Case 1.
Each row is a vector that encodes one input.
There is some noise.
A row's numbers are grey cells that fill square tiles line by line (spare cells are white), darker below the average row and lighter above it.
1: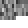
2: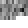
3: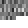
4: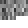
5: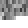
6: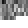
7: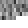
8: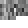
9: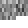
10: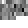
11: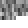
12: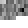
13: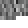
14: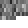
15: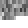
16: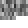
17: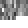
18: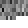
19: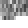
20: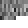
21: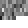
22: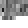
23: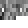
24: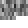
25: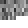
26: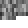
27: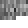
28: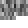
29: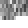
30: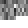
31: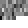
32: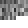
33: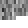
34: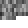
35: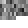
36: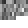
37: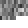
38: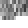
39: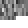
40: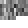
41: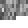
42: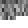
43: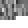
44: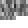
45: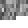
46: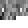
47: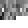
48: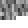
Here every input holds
a point on a 6-point circle and three true/false values.
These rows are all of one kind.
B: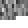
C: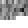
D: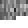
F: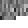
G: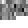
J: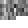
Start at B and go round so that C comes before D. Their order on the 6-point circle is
B, C, D, F, G, J.
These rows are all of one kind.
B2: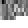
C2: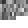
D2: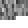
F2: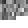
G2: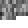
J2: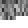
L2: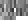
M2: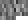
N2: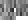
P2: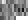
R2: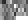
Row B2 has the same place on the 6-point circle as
D2, J2 and M2.
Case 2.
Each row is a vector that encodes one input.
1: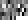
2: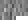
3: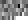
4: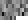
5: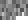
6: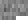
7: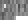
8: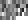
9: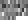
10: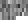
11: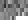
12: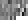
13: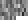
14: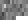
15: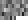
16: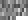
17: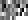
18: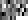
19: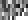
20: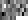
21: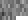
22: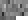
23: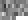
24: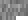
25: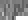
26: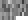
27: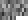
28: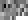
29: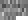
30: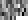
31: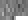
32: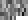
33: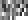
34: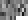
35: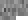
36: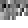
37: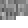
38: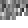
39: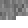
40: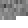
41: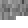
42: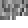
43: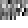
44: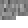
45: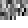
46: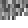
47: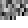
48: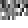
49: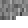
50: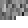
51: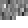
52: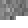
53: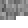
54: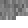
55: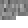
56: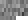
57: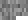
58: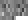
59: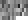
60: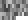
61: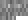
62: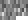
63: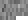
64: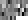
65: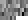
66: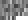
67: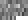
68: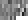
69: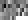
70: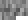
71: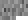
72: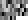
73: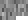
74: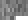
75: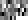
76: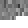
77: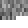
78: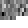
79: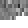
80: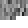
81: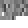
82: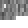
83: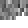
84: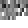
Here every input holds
a node of each of two 10-node trees.
